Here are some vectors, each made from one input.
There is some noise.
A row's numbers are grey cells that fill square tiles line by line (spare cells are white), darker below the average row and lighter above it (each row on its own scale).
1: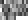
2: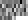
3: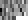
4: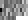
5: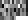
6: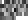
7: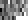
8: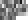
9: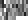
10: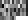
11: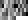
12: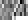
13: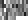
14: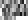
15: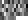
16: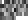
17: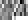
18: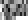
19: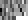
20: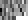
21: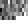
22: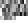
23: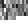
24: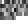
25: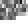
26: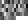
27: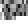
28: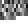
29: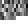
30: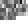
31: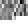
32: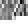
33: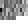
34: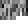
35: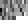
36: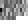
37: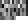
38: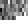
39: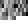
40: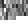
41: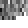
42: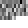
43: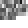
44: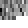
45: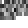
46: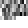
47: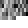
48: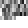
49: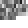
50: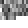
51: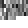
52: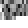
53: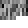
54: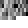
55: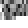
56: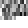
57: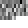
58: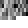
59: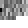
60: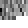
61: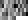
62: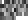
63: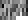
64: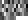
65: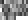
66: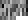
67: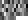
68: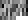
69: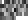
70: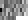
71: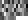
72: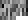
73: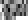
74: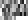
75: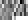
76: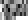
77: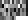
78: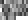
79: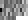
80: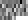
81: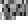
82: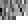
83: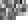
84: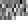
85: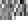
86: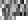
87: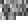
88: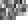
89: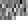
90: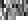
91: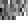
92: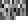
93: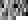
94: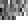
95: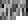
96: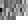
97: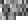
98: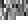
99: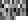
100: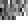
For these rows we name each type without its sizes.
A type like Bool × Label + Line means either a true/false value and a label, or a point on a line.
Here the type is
Line.
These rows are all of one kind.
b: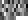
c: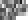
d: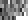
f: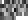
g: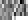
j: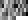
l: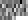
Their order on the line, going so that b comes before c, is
f, b, j, g, l, c, d.
